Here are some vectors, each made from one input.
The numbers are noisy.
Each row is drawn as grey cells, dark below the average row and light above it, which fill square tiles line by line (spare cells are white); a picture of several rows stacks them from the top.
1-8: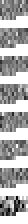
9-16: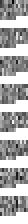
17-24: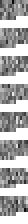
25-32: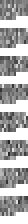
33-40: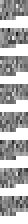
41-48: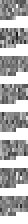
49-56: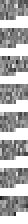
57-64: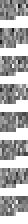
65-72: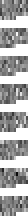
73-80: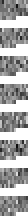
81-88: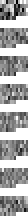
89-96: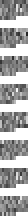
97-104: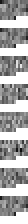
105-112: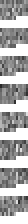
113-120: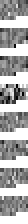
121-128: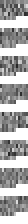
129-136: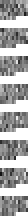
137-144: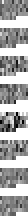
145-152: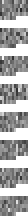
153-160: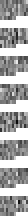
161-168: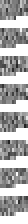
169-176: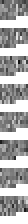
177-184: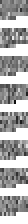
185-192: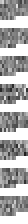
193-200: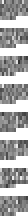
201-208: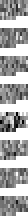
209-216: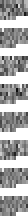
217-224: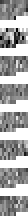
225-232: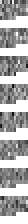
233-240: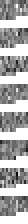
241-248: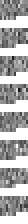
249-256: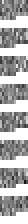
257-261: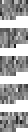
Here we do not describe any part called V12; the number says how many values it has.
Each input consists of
a list of up to two items, each a true/false value and a value of V12.
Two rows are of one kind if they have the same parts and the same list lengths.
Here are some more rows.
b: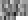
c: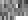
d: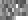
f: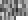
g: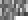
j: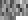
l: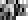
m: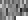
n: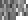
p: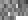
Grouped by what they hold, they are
b, f, j, m, n
c, d, g, p
l

